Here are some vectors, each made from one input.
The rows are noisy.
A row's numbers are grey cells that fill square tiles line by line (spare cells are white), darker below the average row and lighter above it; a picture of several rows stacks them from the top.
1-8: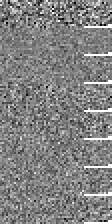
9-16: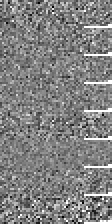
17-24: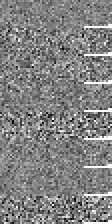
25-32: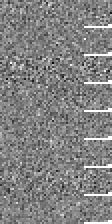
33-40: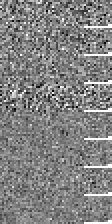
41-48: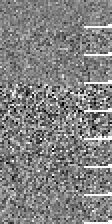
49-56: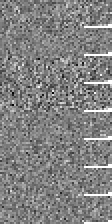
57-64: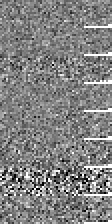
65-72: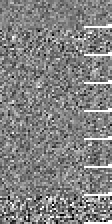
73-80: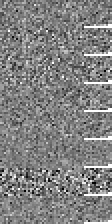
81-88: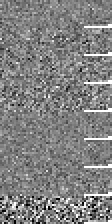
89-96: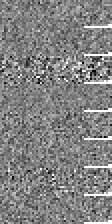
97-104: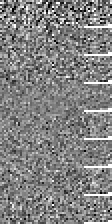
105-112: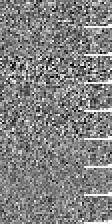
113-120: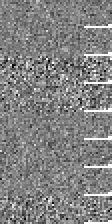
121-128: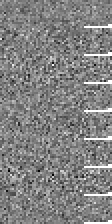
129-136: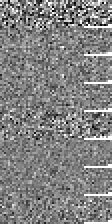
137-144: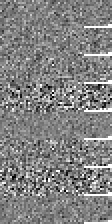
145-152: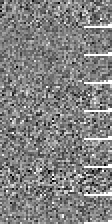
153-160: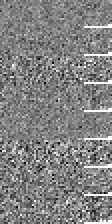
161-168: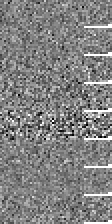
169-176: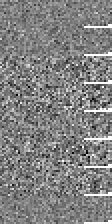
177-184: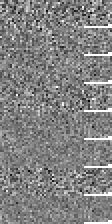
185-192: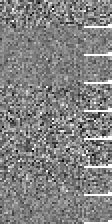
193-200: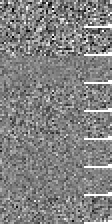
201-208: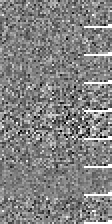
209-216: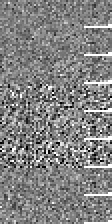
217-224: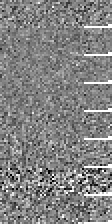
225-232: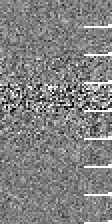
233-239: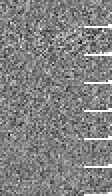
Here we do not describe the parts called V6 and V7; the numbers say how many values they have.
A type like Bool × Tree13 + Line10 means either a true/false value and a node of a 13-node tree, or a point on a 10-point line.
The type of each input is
Circle8 × (Circle8 + Unit) × Tree10 × V6 × V7.
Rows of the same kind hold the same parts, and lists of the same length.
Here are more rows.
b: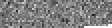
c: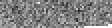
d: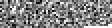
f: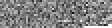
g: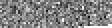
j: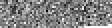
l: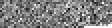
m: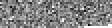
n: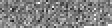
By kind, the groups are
b, c, n
d, f, g, j, l, m

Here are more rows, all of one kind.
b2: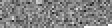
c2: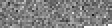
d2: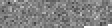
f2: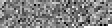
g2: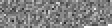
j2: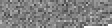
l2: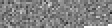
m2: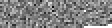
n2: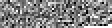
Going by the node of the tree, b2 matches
g2, l2 and m2.
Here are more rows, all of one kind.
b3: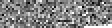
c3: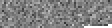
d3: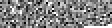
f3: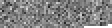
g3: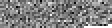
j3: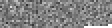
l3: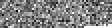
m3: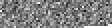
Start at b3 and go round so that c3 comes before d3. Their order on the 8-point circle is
b3, m3, c3, l3, f3, j3, g3, d3.
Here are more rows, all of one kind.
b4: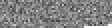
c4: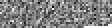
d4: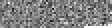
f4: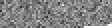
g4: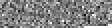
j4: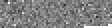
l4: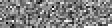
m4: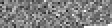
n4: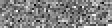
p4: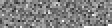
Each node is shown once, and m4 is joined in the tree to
b4.
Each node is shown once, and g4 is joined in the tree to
c4 and j4.
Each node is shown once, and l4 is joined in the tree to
n4.
